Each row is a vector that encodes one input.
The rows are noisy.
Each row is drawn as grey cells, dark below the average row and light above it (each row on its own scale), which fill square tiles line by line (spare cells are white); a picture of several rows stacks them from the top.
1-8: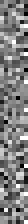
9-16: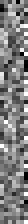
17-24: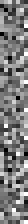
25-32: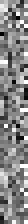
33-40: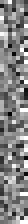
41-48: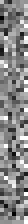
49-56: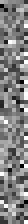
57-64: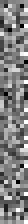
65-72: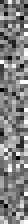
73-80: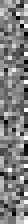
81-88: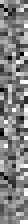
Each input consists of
a point on a 10-point line.
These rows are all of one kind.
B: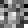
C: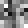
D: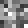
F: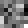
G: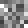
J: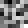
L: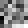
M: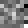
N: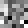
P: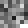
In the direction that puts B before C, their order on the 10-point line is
F, M, B, D, P, L, J, C, G, N.
